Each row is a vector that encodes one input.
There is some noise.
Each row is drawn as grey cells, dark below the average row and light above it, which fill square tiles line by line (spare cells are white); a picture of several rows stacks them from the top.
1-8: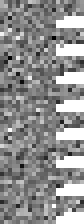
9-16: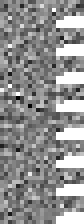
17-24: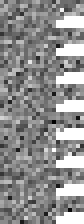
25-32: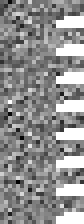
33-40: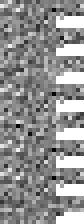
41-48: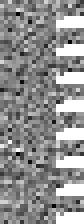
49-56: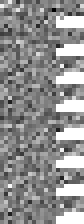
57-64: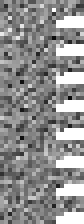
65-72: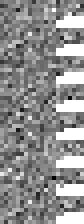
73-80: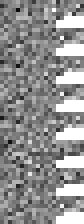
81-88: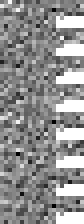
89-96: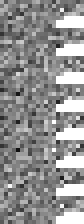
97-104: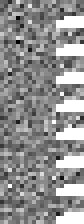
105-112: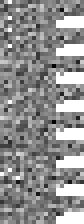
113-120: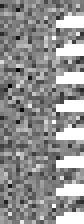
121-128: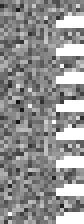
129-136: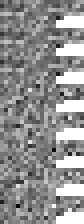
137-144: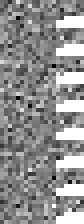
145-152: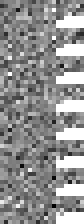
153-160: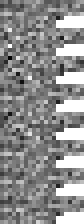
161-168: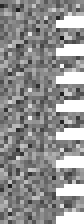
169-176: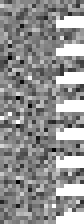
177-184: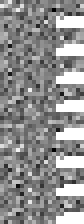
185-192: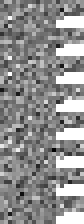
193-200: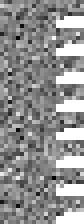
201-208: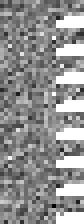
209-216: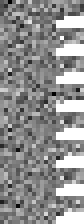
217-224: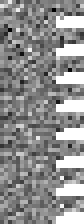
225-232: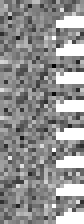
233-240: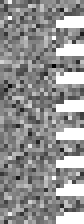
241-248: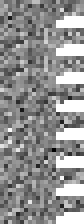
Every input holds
a point on a 15-point circle and a true/false value.
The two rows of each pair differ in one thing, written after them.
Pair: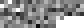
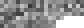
the place on the 15-point circle
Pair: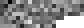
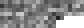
the place on the 15-point circle
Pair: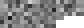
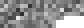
the place on the 15-point circle
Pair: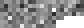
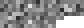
the place on the 15-point circle
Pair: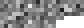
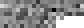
the true/false value
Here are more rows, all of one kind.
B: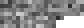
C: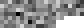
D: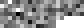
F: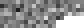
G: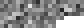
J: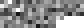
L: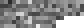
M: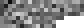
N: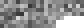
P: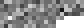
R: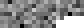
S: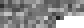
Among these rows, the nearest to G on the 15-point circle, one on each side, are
P and R.
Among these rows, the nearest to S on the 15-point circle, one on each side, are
B and F.
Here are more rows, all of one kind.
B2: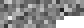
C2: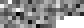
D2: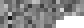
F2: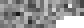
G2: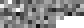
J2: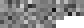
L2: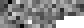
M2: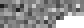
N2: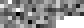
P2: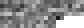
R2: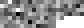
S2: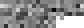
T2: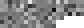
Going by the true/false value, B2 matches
L2, M2 and P2.
